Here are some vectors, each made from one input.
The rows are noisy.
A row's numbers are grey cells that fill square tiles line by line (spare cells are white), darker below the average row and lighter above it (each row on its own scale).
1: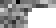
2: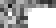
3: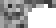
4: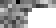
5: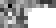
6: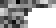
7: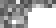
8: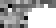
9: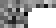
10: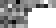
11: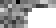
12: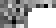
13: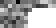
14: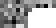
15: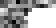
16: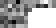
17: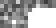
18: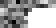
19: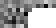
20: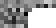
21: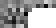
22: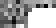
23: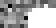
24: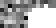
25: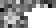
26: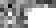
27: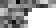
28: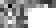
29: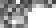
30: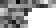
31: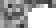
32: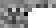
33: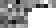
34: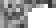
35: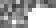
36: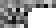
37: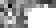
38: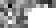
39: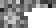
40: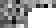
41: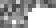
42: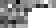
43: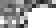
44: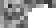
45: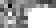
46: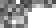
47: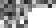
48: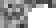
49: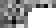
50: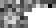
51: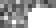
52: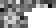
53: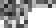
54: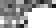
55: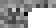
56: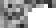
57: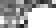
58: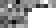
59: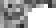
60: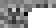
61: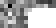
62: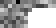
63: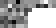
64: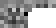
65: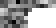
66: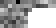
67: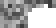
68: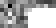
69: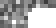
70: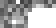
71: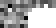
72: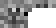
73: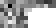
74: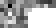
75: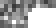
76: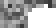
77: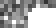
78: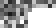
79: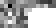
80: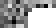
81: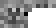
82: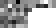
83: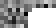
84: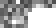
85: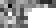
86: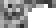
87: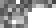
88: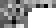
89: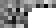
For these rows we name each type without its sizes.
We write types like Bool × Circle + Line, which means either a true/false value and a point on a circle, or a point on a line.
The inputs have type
Circle + Line.
